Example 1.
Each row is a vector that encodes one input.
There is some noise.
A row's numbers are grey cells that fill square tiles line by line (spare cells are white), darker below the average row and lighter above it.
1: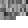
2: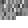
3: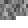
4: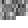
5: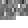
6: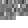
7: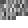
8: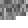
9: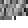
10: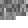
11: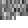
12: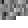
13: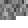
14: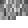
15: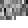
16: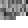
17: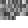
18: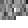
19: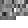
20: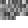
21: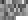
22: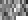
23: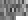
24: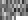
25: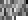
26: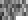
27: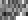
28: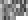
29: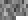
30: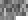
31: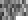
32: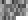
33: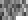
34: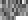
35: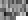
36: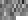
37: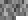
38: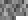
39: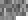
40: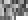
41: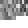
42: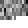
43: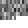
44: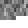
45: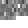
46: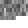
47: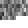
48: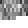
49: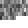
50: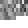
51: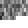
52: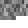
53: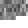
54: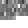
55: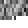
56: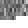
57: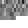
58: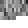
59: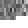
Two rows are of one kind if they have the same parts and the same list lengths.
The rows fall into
2 kinds.
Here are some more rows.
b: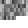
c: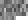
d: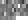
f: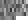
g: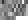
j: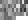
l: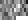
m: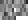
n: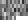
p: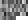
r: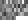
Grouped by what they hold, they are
b, g, j, l, m, p, r
c, d, f, n

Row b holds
a point on a 7-point line and a node of an 8-node tree.
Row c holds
a point on a 7-point line.
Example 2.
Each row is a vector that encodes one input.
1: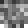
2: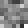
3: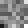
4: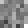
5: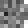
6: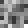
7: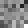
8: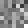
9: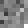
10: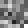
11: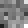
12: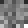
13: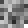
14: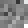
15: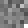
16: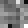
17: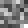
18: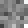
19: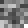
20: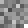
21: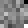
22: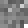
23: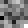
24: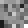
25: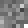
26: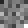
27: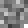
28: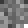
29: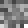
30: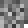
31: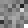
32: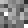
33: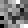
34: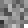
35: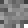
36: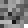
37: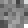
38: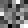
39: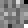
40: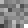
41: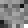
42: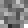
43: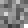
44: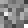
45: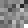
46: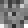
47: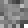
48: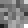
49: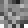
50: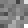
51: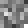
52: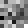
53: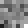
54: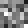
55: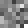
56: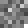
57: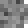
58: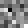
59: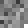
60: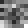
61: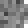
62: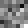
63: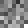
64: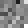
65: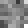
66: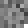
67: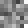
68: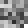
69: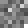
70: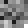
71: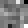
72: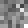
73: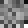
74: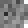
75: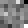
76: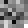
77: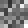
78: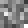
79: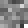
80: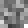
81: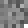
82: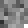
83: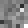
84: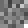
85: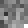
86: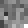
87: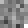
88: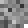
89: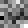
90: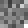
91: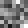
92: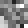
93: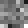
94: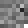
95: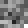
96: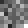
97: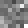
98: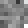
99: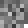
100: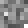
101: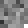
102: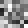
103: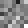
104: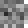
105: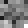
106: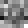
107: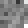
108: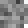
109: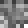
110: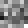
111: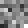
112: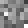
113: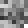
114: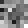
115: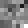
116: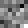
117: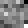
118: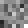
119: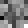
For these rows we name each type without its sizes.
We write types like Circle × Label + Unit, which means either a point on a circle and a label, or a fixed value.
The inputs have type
Bool × Bool × Bool × Bool + Line.
